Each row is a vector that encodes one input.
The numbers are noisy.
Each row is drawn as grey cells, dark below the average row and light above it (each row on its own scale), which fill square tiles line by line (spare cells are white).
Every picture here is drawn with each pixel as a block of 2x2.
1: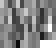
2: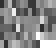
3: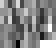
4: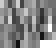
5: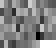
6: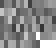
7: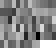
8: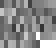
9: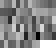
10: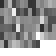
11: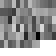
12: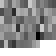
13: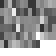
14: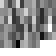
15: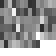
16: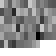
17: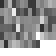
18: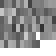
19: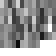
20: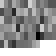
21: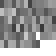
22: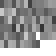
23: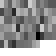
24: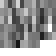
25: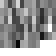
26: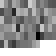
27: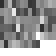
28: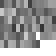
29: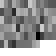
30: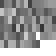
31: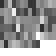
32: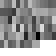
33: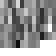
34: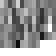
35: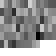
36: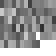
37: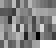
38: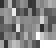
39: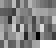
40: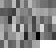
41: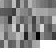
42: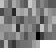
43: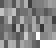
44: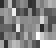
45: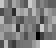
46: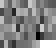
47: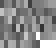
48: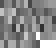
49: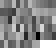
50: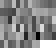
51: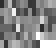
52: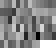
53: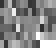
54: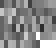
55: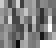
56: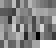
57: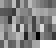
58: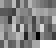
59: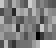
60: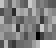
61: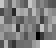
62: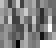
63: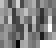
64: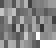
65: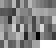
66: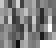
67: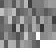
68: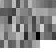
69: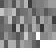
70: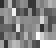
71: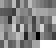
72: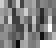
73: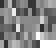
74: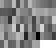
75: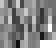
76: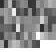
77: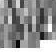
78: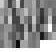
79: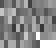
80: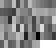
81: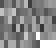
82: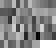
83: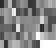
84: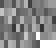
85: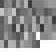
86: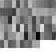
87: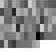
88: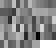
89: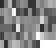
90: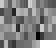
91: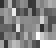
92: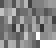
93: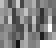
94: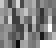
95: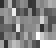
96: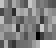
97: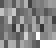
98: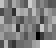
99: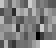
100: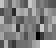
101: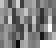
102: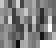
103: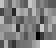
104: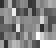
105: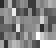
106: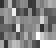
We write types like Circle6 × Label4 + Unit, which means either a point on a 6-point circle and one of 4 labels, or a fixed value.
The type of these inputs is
Line5.
